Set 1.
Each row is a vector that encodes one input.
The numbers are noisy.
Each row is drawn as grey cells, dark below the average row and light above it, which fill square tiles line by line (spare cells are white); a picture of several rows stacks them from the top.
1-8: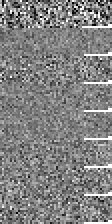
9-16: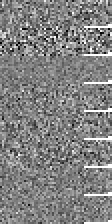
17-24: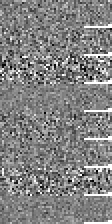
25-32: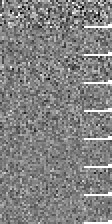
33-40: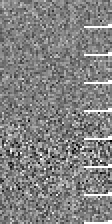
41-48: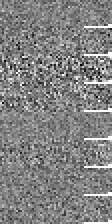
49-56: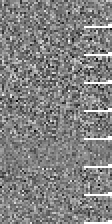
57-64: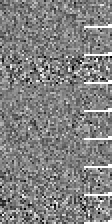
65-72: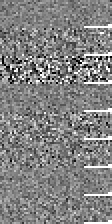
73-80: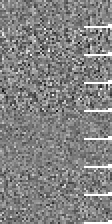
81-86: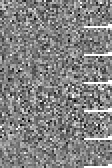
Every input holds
a point on a 17-point circle.
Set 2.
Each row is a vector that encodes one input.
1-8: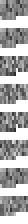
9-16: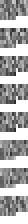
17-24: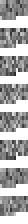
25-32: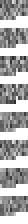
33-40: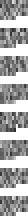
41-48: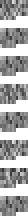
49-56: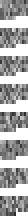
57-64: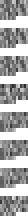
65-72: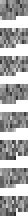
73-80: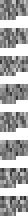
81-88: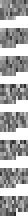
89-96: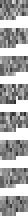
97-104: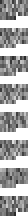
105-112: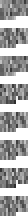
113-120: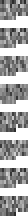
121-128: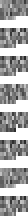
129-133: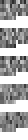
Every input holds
a point on a 6-point line.
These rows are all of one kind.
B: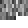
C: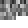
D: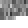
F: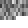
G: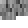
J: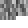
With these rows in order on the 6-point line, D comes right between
C and G.
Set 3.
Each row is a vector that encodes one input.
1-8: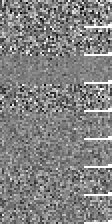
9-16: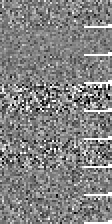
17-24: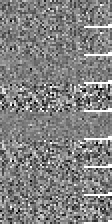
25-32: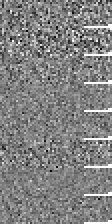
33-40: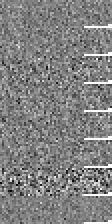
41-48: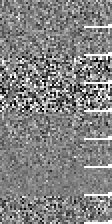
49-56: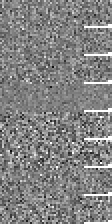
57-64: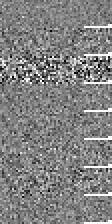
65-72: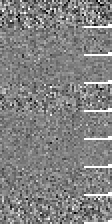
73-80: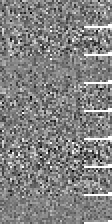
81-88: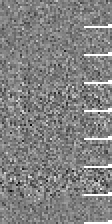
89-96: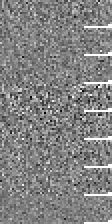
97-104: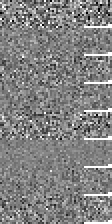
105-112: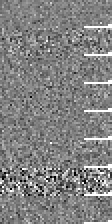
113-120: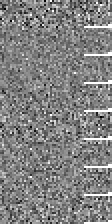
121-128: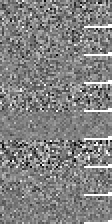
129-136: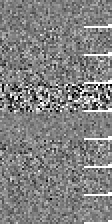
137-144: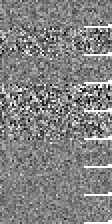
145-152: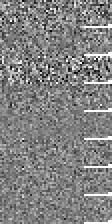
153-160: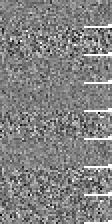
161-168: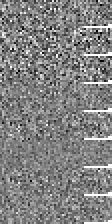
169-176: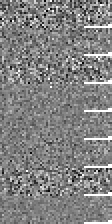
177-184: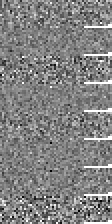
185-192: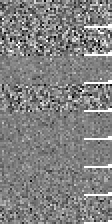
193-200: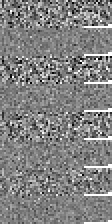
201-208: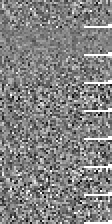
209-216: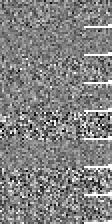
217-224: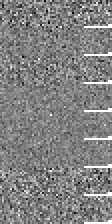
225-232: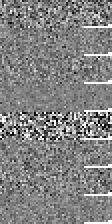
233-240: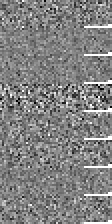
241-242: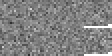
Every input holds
a point on a 17-point circle.
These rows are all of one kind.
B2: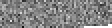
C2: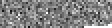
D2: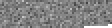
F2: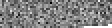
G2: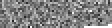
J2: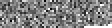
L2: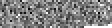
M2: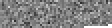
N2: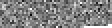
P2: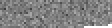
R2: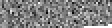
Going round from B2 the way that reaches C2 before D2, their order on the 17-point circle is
B2, J2, N2, P2, R2, G2, L2, C2, F2, M2, D2.
